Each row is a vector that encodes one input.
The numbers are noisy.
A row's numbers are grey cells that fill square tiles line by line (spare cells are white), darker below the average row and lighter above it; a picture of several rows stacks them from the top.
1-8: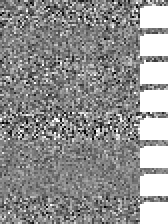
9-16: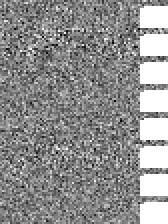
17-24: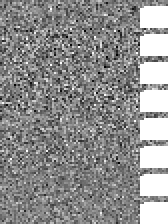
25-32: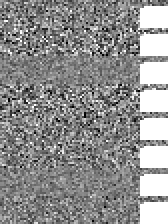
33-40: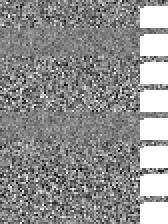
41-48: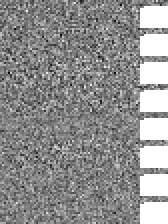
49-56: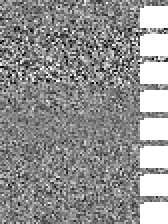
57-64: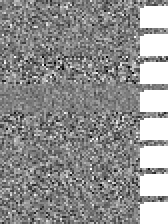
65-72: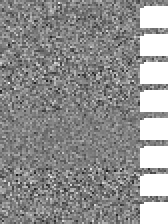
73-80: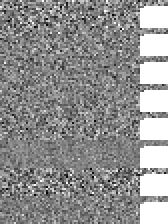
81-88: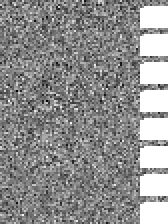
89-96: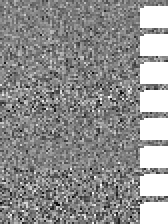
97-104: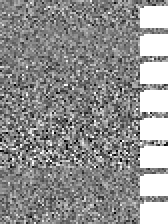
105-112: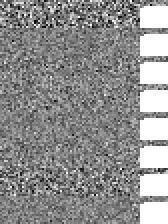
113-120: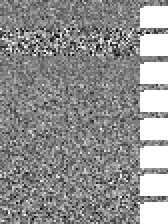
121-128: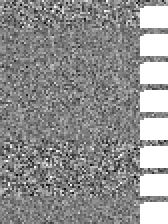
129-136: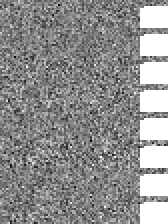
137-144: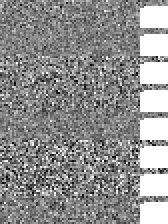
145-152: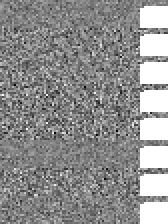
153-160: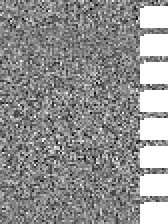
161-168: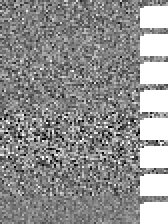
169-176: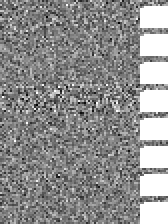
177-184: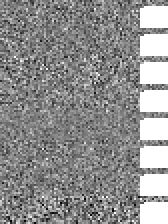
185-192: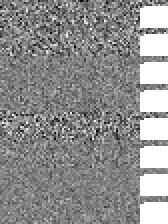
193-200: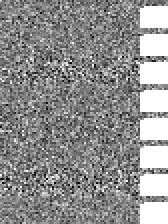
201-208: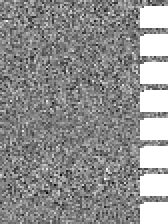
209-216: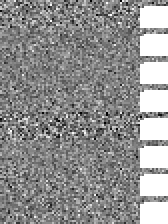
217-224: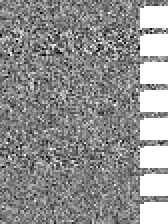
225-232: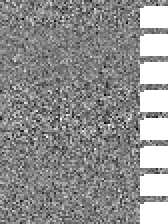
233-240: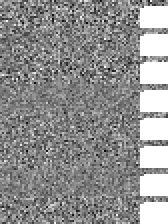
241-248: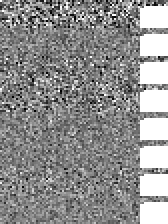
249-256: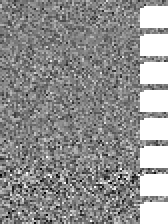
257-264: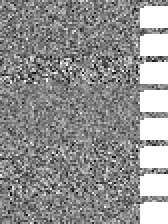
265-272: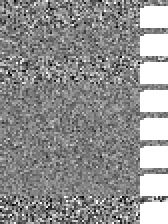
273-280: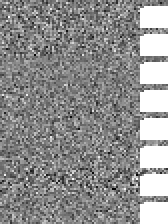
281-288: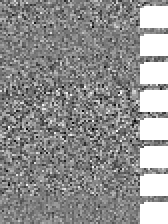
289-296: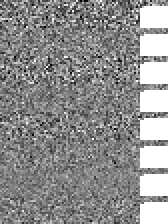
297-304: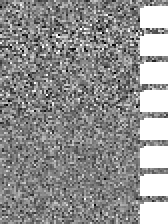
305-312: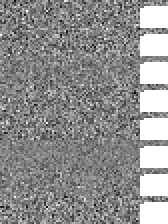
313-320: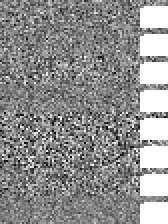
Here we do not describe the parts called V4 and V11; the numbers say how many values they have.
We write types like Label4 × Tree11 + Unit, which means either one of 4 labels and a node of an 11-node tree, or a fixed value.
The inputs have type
Bool × Bool × Bool × Bool × Line7 × V11 + Line8 × V4.
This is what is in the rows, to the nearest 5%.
About 75% of them hold a point on a 7-point line, four true/false values and a value of V11. The rest hold a point on an 8-point line and a value of V4.
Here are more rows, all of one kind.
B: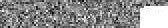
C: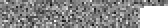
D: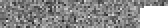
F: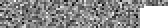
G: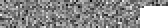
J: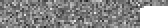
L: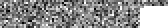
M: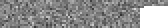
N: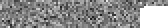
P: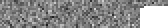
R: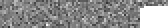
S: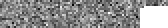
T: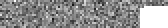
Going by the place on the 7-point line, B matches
F, L and T.
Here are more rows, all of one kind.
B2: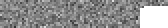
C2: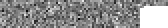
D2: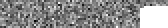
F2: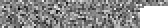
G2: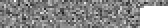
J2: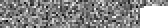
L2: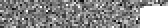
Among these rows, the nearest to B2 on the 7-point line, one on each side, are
D2 and G2.
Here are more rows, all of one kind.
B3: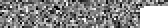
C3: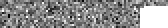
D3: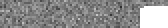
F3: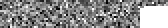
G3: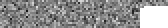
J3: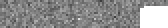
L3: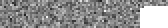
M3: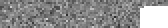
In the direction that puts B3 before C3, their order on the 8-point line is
L3, G3, B3, J3, F3, D3, C3, M3.
